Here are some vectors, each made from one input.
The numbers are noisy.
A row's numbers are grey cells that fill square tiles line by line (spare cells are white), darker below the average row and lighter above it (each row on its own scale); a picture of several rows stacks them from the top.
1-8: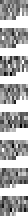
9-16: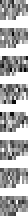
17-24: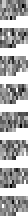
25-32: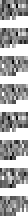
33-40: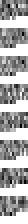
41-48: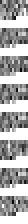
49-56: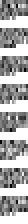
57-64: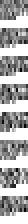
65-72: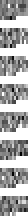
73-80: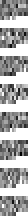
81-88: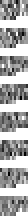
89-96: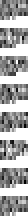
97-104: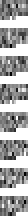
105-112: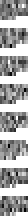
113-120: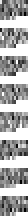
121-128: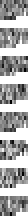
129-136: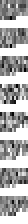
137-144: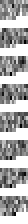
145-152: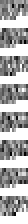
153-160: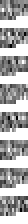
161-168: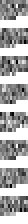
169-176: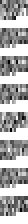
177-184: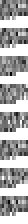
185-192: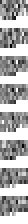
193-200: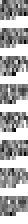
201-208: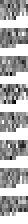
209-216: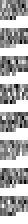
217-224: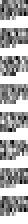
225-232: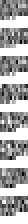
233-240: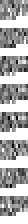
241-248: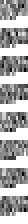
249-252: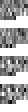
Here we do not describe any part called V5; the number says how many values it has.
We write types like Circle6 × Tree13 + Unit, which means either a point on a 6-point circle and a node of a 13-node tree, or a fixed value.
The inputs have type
(Bool × V5 + Unit) × Line8.
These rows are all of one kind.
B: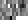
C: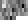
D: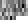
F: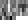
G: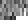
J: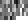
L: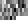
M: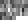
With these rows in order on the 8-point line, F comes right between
B and M.
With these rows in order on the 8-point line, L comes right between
B and D.
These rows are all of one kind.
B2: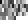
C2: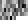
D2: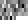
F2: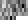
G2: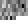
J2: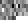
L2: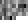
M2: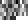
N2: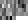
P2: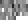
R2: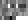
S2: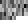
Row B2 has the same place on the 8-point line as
J2, P2 and S2.
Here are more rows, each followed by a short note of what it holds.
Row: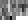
a point on an 8-point line, a true/false value and a value of V5
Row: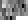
a point on an 8-point line, a true/false value and a value of V5
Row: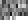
a point on an 8-point line
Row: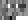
a point on an 8-point line, a true/false value and a value of V5
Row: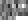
a point on an 8-point line
